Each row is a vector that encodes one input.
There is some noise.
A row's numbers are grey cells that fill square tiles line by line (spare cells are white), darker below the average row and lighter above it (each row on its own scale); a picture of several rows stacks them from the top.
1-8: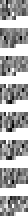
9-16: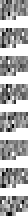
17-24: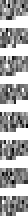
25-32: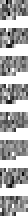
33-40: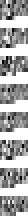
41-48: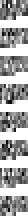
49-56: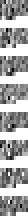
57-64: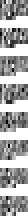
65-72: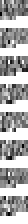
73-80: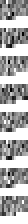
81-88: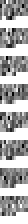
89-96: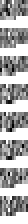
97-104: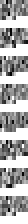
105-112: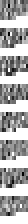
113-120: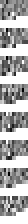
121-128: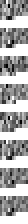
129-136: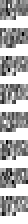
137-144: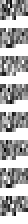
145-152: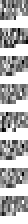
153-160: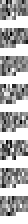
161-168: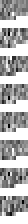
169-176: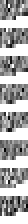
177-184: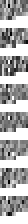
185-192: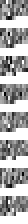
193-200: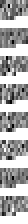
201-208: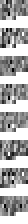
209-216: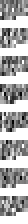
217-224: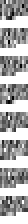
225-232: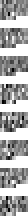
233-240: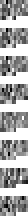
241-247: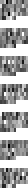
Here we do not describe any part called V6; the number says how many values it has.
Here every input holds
a true/false value, together with a list of up to two items, each one of 5 labels and a value of V6.
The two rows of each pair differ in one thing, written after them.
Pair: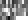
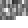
the value of V6 in item 2 of the list
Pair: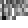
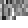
the label in item 2 of the list
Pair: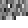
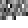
the label in item 2 of the list
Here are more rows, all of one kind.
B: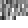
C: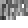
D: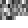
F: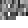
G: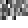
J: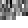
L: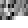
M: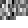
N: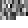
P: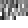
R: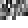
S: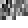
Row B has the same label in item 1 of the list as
D, M, N and P.
